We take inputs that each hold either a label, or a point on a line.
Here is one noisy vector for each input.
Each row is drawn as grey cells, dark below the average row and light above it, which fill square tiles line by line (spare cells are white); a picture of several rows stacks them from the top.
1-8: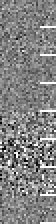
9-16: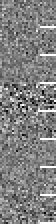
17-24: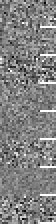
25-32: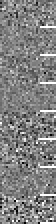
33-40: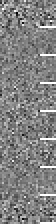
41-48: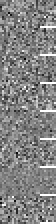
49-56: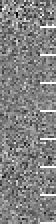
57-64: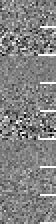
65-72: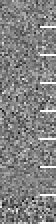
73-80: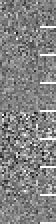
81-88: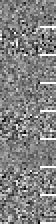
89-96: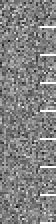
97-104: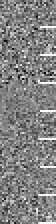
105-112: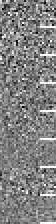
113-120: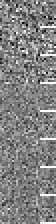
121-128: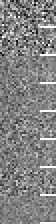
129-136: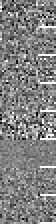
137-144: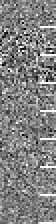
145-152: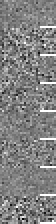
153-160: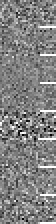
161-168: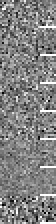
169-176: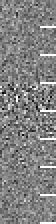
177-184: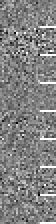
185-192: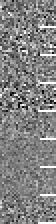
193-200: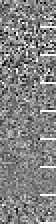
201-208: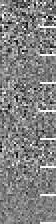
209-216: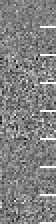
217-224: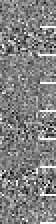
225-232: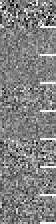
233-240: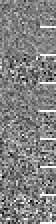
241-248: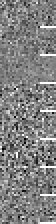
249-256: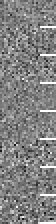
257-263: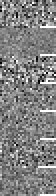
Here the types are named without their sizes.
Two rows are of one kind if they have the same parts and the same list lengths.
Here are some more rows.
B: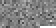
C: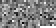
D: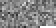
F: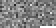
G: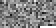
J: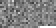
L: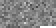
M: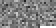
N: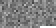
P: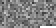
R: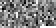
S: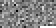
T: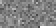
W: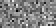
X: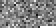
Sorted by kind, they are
B, C, D, G, J, L, N, P, S, W
F, M, R, T, X

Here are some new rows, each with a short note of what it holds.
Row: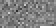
a point on a line
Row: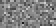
a point on a line
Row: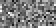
a point on a line
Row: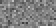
a point on a line
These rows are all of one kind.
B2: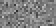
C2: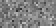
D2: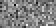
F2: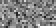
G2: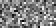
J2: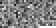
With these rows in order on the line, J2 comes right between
C2 and D2.
